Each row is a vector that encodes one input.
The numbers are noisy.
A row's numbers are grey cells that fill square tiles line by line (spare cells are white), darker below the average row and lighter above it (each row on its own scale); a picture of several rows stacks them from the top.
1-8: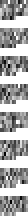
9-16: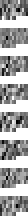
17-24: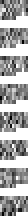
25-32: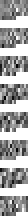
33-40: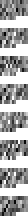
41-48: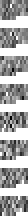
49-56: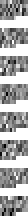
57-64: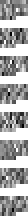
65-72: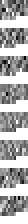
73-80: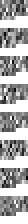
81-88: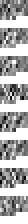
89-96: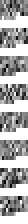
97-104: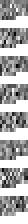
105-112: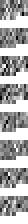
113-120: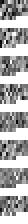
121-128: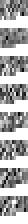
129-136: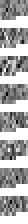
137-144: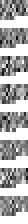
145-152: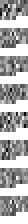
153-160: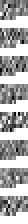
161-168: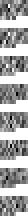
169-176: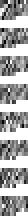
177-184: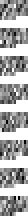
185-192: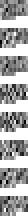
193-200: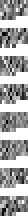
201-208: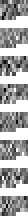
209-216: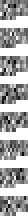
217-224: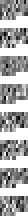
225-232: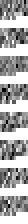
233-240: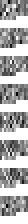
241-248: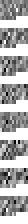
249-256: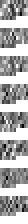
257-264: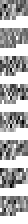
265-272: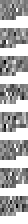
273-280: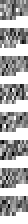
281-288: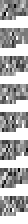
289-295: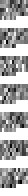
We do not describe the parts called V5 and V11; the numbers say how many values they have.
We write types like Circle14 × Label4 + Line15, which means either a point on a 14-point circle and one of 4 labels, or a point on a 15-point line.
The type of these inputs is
(Bool × V5 + V11) × (Line6 + Line8).
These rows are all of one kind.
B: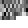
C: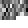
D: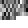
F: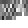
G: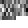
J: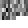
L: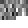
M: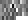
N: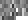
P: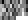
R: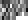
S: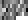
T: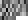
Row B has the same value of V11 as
D, G and P.
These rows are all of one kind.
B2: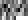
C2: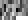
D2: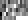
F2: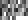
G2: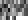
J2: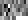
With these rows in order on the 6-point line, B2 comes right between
G2 and J2.
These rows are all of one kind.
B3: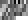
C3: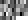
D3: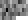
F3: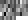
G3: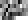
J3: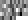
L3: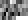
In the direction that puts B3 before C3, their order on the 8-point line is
L3, D3, G3, B3, J3, F3, C3.
